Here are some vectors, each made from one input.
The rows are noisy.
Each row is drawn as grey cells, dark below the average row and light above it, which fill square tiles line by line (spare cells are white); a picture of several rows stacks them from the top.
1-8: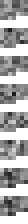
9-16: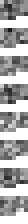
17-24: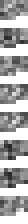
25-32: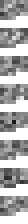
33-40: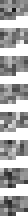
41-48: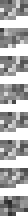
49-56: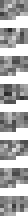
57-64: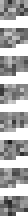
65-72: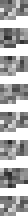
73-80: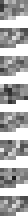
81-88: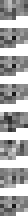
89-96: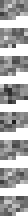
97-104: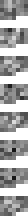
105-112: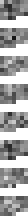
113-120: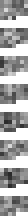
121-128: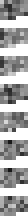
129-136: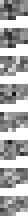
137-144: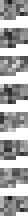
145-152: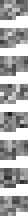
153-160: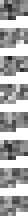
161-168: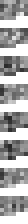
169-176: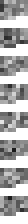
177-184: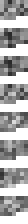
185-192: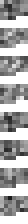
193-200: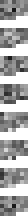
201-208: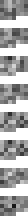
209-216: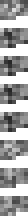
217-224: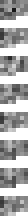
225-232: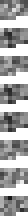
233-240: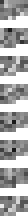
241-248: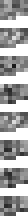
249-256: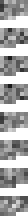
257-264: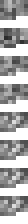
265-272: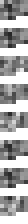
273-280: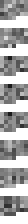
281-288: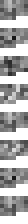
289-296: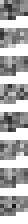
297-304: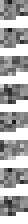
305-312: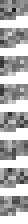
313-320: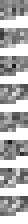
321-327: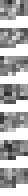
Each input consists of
a point on a 17-point line.
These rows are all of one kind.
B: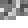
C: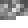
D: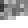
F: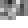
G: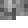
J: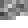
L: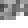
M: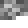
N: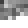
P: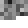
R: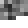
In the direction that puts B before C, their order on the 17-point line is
R, P, F, B, C, M, J, N, G, D, L.
